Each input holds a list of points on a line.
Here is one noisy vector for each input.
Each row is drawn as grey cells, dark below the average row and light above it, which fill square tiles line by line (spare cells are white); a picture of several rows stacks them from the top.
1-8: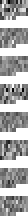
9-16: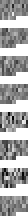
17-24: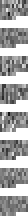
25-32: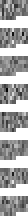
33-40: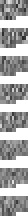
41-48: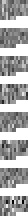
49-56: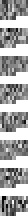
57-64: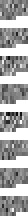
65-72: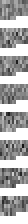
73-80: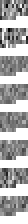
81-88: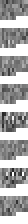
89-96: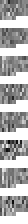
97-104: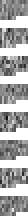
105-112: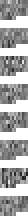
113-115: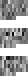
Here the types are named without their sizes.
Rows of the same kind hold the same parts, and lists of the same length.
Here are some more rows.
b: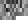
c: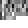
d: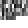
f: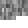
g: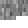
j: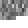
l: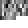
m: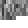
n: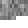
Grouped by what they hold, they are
b, c, f, g, j, n
d, m
l

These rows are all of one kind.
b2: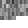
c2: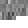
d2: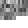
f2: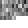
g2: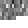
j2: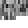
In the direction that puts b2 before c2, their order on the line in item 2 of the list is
d2, j2, f2, g2, b2, c2.
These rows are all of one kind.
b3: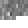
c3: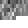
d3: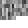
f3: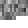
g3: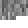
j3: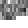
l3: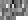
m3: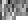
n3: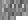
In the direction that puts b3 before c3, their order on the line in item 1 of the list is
l3, f3, j3, n3, d3, b3, g3, m3, c3.
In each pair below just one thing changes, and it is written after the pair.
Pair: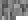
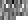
the place on the line in item 1 of the list
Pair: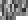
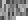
the place on the line in item 2 of the list
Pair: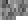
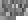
the place on the line in item 2 of the list
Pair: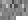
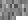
the place on the line in item 2 of the list
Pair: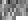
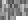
the place on the line in item 1 of the list
